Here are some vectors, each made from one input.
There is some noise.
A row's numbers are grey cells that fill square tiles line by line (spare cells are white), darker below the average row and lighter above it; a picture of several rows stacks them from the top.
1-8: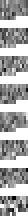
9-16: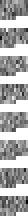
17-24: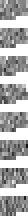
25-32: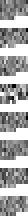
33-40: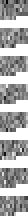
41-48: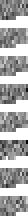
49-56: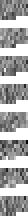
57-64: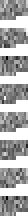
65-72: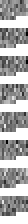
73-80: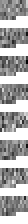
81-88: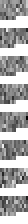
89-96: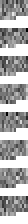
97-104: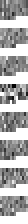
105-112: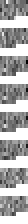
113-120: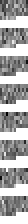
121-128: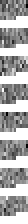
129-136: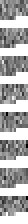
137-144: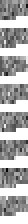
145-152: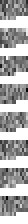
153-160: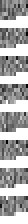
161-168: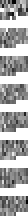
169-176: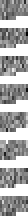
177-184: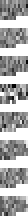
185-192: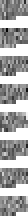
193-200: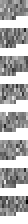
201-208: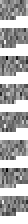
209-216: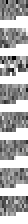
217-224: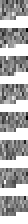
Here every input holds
a list of up to two points on a 9-point line.
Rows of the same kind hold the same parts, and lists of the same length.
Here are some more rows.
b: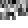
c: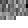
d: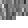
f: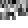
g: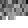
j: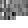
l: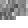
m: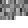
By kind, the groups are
b, f
c, g
d, j, l, m

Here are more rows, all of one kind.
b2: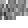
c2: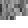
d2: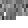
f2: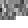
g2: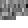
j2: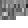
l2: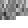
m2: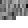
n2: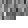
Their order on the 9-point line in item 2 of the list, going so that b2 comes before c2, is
f2, g2, b2, c2, j2, d2, n2, m2, l2.
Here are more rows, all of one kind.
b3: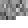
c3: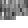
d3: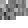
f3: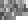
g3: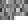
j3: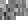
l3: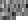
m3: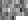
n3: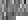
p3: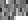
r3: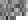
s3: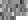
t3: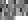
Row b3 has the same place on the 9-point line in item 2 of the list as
g3 and n3.
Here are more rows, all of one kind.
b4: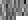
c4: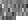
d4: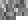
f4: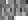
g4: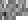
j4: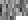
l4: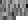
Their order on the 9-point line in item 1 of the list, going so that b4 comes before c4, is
b4, c4, l4, f4, j4, d4, g4.
